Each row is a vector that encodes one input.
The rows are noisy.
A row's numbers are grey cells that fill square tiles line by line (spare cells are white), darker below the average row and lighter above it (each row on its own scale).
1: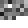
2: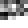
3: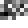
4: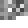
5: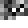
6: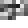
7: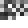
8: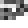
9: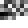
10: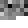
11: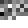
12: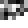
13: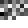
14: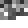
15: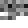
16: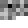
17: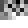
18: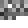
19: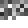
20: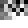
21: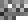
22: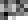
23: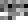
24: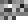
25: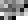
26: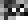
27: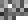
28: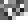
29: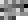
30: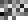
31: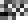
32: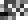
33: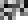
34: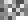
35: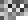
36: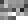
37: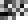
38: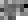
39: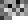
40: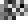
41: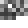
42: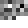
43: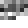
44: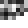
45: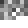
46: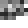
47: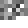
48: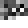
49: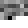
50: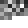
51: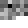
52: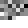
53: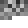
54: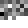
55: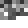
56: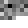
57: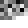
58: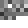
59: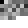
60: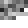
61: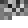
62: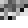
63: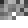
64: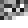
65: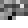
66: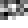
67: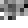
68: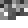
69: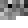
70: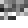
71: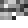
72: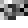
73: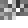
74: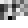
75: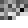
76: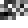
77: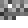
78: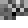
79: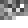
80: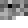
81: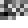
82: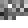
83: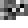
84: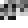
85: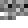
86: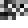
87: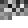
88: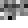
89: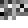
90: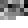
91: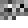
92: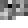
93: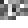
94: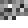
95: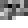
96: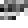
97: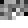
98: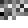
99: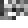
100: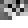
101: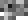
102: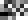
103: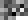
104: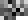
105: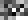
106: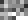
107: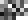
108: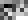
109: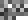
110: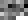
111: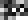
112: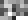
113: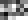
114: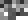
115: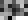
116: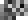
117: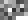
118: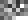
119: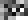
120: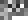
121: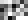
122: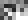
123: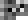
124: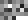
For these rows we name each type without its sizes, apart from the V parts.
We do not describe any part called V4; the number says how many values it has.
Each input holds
a list of items, each a label and a value of V4.
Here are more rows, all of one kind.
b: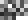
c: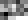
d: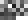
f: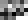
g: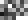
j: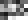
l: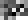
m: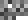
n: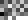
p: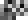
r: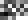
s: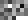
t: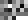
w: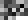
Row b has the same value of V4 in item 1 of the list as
d, g, p and r.
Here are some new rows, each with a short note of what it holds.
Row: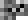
a list of one item
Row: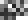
a list of one item
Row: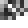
a list of one item
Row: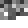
the empty list
